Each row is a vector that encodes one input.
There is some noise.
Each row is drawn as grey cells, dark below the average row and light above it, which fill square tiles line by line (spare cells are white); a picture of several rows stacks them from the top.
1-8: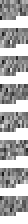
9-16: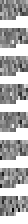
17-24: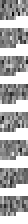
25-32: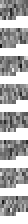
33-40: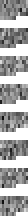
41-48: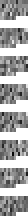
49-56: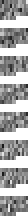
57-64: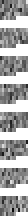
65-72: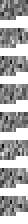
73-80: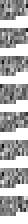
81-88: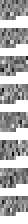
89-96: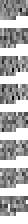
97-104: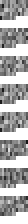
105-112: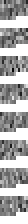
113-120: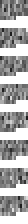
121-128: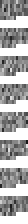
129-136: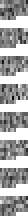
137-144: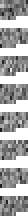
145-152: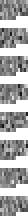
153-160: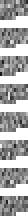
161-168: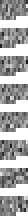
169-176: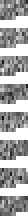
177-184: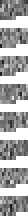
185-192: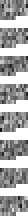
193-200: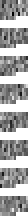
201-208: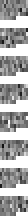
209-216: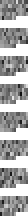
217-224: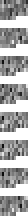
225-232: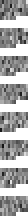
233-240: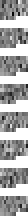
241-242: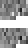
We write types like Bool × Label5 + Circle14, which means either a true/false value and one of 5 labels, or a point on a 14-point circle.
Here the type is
Bool × (Circle6 + Unit) + Label4 × Label6.
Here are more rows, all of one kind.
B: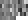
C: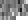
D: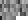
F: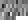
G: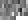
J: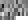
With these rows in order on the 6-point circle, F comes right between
G and J.
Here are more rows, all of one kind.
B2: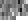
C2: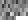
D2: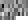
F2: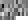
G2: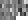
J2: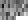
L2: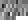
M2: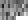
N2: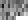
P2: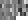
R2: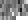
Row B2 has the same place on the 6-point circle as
J2, M2, N2 and R2.
